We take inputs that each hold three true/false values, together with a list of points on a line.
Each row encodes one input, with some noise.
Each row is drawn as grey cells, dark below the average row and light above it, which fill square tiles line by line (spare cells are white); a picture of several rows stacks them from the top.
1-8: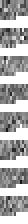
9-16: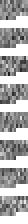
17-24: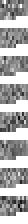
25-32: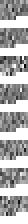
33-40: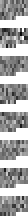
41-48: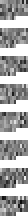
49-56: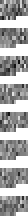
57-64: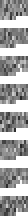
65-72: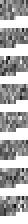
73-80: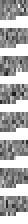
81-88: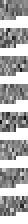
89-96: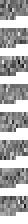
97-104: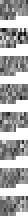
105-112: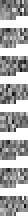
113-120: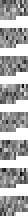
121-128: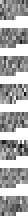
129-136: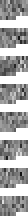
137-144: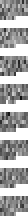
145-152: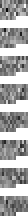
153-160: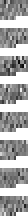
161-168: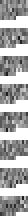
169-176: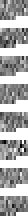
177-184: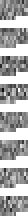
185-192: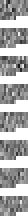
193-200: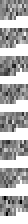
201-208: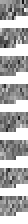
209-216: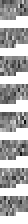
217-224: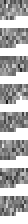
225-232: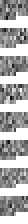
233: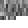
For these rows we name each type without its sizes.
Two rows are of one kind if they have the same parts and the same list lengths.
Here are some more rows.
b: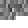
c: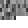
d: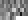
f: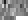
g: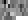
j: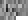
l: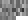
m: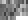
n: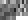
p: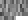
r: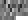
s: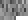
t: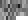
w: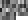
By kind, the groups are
b, l, p, s, t
c, m, n, w
d, f, g, j, r

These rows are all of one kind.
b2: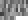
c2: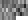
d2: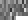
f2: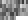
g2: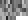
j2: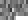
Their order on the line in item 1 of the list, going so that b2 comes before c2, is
b2, d2, j2, g2, c2, f2.
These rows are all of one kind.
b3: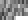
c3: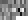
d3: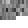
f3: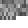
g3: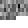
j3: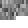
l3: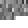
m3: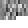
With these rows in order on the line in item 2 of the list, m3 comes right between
f3 and l3.
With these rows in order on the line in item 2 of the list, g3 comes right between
d3 and f3.
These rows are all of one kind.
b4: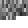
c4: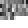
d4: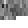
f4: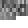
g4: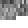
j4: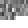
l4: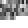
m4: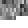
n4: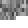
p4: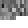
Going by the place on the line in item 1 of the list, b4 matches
l4 and n4.
